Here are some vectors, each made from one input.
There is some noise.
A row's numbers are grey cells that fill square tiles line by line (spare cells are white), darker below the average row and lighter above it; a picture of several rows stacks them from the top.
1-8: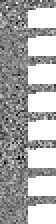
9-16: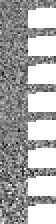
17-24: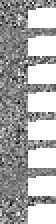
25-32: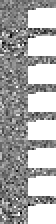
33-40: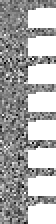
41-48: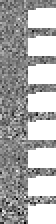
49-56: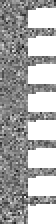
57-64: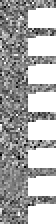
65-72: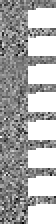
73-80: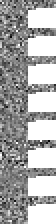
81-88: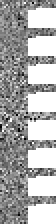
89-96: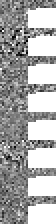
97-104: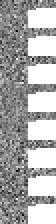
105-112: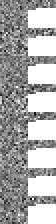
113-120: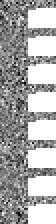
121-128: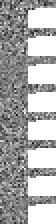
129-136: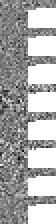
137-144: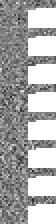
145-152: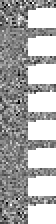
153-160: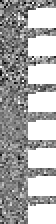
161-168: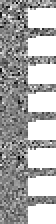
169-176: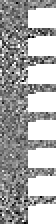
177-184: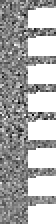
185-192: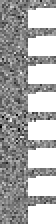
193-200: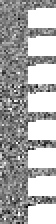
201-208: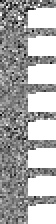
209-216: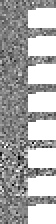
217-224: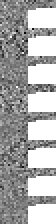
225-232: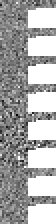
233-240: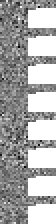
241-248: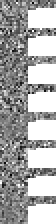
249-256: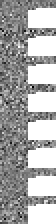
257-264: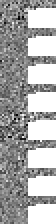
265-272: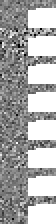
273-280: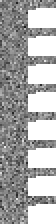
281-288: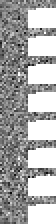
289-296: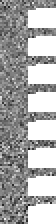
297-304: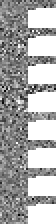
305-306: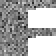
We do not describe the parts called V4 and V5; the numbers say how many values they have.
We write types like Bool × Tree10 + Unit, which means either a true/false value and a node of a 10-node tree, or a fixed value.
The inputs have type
Circle9 × Circle11 × Line12 + V4 × V5.
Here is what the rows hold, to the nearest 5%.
About 70% of them hold a point on a 9-point circle, a point on an 11-point circle and a point on a 12-point line. The rest hold a value of V4 and a value of V5.
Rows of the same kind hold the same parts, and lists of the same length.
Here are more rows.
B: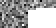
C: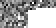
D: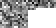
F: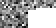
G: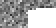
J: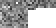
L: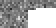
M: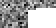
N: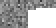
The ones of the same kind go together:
B, D, J, L, M, N
C, F, G

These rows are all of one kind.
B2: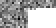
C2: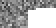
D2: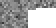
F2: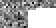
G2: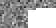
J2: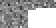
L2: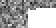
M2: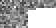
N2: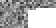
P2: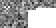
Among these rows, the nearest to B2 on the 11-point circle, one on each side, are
M2 and N2.
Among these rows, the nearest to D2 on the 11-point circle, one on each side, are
G2 and P2.
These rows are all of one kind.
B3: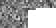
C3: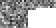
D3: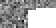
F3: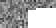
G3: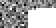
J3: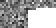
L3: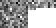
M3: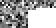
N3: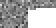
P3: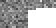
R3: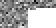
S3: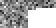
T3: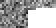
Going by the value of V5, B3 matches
G3 and M3.
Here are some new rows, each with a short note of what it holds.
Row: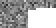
a point on a 9-point circle, a point on an 11-point circle and a point on a 12-point line
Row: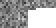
a point on a 9-point circle, a point on an 11-point circle and a point on a 12-point line
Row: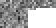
a point on a 9-point circle, a point on an 11-point circle and a point on a 12-point line
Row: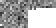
a value of V4 and a value of V5
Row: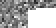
a value of V4 and a value of V5
